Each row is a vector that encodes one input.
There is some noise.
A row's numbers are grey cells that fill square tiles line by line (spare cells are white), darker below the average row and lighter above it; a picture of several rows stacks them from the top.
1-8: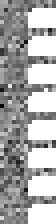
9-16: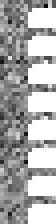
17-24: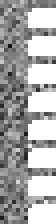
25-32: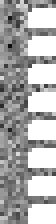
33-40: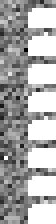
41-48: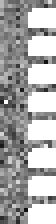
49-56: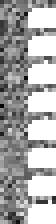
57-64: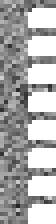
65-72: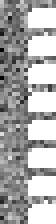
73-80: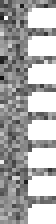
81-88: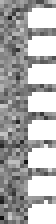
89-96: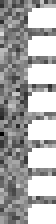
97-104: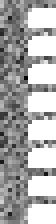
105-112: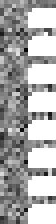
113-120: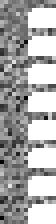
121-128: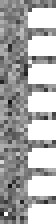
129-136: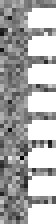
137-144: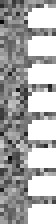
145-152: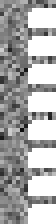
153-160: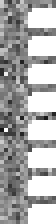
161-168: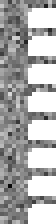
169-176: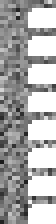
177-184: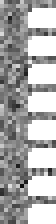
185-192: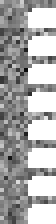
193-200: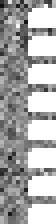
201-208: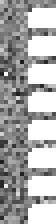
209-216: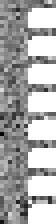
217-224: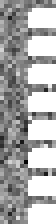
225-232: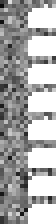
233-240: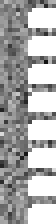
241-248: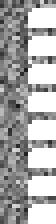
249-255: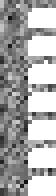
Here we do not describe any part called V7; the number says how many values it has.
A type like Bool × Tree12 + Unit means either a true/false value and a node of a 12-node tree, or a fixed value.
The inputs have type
(Bool × Bool × Bool + Line10) × V7 + List2(Line6).
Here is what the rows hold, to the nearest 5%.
About 60% of them hold a value of V7, together with either a point on a 10-point line, or three true/false values. The rest are lists of up to two points on a 6-point line: about 5% of all rows are empty, 15% hold one and 20% two.
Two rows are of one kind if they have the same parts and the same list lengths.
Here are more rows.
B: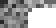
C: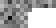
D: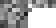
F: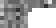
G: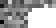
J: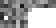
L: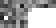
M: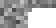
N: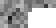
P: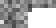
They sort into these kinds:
B, G
C, M, N, P
D
F
J, L

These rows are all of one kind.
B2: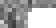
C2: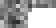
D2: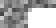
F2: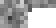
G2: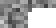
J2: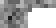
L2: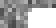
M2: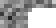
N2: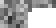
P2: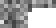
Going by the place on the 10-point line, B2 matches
C2, G2 and P2.
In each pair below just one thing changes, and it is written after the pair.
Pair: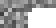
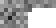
the place on the 10-point line
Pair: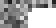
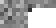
the place on the 10-point line
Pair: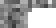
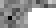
the place on the 10-point line
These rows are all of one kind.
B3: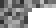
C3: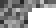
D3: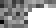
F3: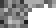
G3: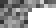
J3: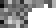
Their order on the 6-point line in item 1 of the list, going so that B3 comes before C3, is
B3, C3, G3, F3, J3, D3.
